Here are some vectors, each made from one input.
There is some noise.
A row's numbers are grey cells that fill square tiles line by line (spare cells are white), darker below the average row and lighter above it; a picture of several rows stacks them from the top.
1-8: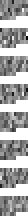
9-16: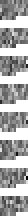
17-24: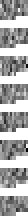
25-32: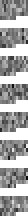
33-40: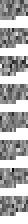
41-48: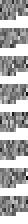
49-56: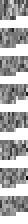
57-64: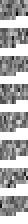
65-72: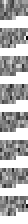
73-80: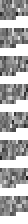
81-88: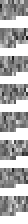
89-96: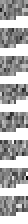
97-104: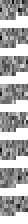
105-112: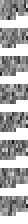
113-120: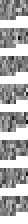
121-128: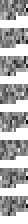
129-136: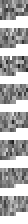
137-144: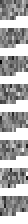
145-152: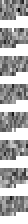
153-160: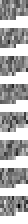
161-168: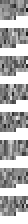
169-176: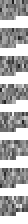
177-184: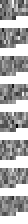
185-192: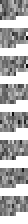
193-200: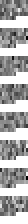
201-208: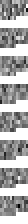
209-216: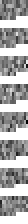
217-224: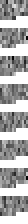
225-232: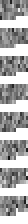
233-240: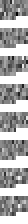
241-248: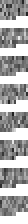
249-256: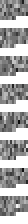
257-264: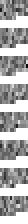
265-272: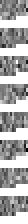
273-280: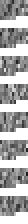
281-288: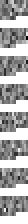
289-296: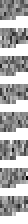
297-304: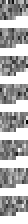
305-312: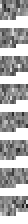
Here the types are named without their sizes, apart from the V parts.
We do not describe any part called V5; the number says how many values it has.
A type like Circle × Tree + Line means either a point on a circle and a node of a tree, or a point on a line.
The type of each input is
Bool × Circle × (Line + V5) + Label.
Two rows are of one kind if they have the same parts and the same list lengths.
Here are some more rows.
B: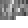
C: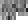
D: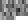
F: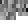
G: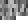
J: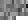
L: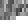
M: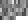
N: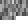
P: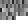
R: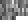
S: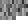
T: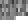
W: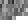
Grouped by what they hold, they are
B, G, M, N, R
C, F
D, J, L, P, S, T, W

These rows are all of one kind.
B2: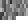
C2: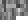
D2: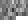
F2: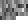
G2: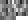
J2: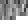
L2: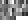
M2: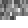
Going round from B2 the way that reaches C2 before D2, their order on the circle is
B2, F2, C2, G2, J2, L2, D2, M2.
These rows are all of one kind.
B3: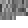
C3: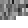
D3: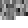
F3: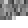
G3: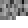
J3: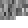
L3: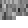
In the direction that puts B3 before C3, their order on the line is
B3, L3, C3, F3, J3, D3, G3.
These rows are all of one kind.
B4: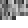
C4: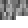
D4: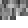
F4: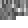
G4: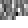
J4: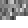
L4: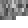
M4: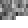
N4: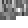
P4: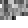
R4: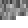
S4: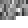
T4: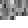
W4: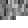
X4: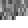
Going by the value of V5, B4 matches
M4, R4, S4 and W4.
